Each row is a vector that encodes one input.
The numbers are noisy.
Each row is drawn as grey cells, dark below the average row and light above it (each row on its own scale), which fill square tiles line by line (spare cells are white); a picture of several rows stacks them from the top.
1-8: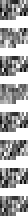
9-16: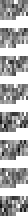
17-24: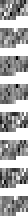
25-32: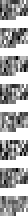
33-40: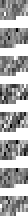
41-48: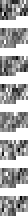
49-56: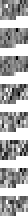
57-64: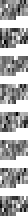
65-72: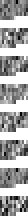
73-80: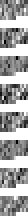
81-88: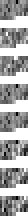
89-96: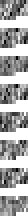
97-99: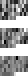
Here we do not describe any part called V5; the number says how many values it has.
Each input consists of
either a point on a 6-point line, or a point on a 7-point line and a value of V5.
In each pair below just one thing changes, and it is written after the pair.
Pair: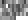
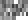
the value of V5
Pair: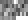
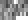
the place on the 7-point line
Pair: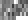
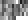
the value of V5
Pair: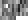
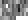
the place on the 7-point line
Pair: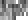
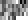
the place on the 7-point line
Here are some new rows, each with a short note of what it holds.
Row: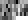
a point on a 6-point line
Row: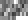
a point on a 7-point line and a value of V5
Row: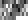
a point on a 7-point line and a value of V5
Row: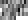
a point on a 7-point line and a value of V5
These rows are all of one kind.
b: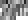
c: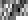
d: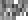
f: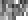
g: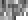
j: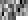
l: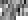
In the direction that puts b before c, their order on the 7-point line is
b, l, j, c, f, d, g.
